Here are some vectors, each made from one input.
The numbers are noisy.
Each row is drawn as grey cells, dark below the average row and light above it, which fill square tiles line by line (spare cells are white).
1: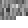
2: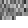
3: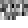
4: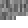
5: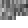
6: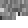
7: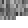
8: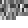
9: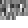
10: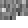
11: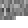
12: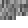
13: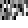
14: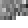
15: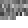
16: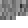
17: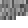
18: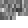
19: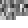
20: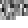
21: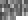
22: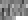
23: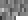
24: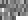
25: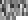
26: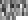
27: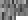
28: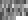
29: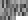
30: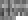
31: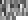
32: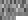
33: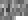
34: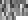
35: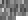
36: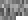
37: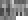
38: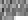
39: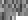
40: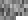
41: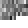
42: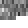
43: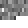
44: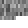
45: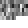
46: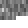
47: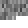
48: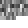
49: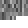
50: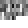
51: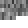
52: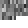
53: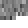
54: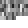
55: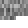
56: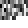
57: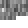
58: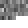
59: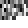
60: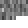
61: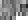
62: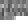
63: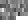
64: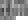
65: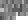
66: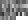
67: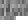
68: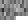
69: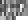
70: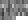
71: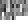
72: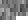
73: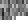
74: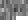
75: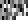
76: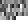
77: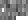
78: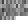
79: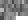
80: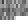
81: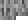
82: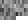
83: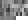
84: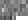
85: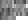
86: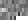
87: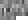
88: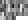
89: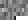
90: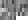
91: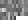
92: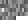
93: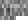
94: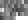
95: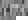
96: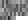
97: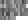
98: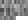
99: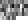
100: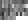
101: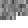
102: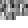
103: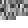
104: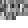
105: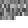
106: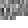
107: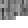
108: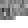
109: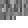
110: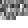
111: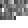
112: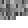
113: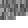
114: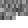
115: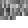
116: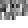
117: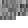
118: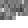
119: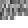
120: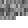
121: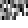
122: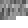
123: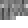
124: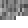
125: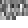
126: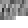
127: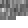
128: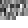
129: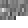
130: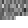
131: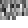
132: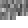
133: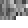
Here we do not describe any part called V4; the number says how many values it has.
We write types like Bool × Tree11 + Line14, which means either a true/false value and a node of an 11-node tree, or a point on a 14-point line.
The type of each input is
List3(Line5 × V4).
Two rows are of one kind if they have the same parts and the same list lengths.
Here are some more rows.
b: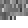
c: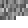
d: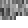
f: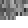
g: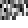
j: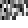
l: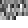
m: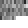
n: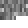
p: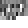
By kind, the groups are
b, c, n
d, f, m
g, j
l, p

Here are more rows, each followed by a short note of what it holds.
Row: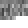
a list of two items
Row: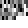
the empty list
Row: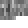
a list of two items
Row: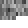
a list of two items
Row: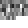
a list of one item
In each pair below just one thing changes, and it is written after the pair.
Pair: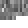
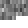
the value of V4 in item 1 of the list
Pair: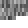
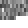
the value of V4 in item 1 of the list
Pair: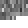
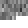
the place on the 5-point line in item 1 of the list
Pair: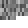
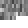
the place on the 5-point line in item 1 of the list
